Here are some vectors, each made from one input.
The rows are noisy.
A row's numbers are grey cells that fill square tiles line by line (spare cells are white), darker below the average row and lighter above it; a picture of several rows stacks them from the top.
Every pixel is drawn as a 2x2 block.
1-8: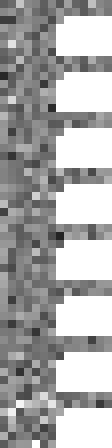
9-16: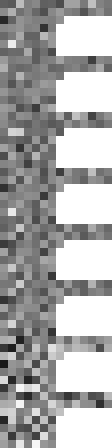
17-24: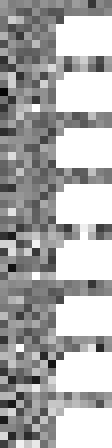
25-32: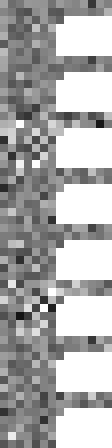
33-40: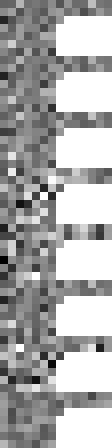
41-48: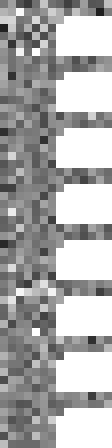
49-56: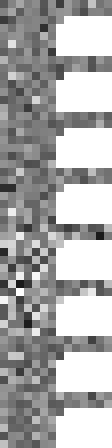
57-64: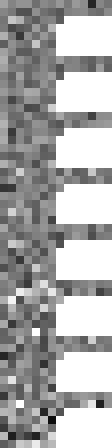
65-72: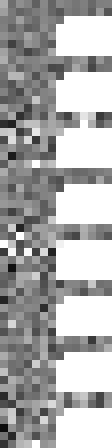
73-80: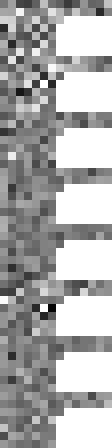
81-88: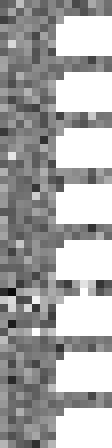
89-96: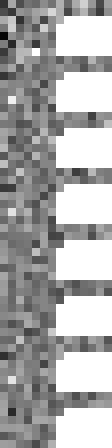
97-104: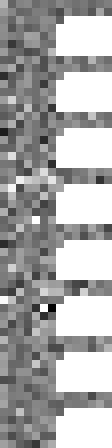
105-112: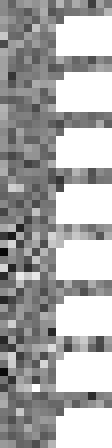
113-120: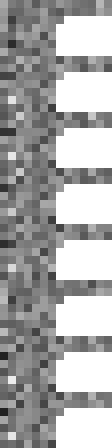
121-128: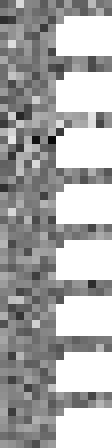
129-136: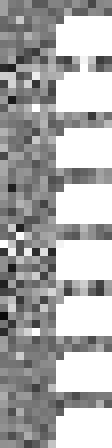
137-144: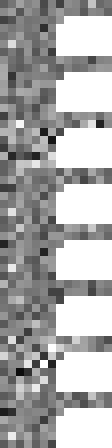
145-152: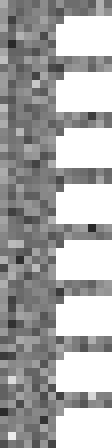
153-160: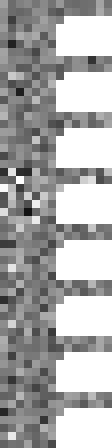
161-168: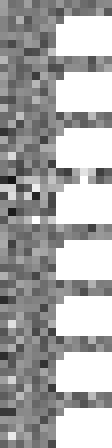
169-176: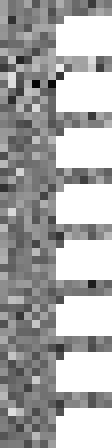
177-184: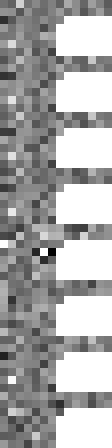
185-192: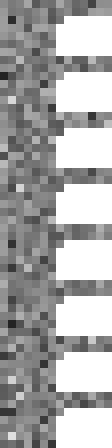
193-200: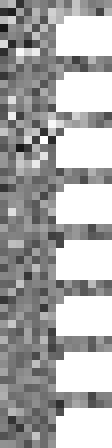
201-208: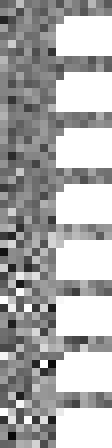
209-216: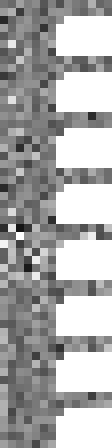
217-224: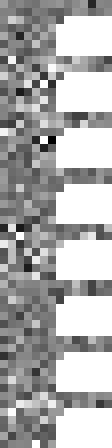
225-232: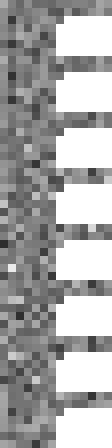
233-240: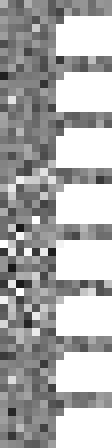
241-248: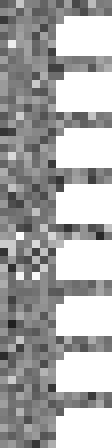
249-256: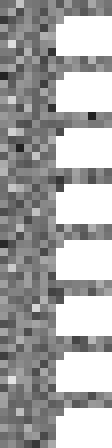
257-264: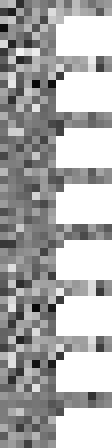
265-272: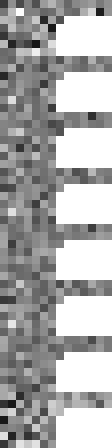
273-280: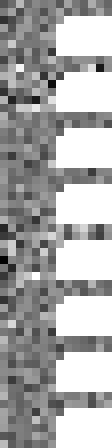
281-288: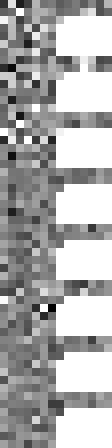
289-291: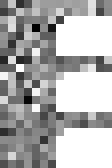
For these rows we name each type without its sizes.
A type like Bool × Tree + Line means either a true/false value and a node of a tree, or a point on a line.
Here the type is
(Bool × Bool × Bool + Unit) × Circle + Label.
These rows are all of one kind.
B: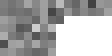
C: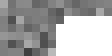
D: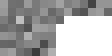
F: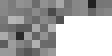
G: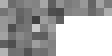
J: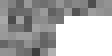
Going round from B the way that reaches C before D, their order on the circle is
B, C, F, G, J, D.
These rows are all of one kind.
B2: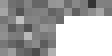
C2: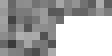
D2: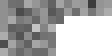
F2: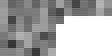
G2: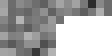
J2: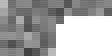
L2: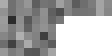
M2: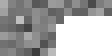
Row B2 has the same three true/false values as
G2 and M2.
